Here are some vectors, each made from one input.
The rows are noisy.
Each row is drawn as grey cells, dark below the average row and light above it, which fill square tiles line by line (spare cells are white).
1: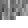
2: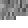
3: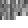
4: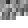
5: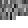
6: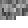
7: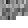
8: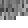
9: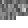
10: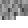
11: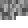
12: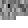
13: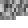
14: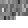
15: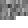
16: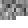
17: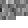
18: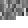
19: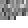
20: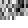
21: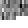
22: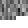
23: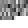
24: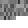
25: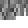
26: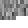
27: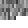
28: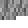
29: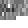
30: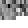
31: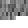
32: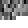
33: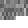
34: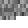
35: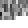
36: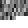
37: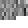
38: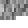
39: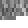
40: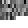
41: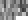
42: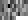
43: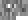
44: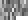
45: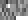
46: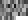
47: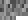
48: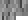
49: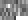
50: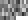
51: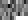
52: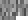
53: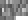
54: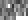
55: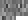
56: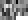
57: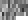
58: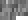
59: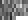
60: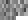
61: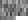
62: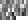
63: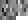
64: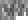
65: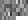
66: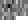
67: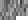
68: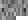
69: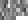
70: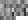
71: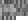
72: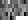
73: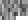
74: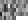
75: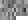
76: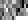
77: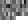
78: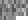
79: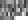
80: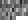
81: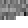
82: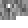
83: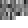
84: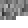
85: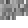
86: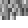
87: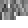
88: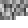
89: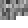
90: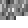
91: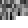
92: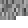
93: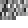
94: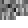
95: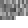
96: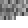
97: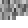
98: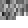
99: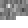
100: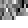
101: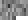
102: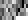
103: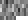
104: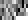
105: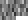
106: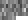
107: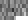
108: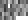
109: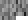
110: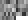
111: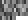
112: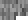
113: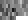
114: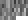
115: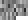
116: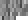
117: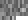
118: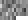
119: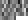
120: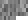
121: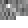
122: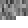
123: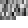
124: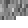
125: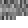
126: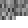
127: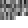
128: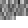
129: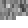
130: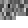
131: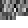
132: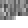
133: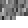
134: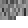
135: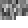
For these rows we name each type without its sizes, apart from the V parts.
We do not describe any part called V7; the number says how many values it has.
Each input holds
a list of items, each a label and a value of V7.
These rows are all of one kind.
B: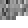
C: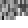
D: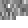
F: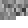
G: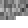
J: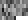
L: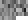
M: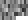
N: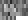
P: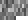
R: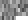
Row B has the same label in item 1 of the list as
C and R.
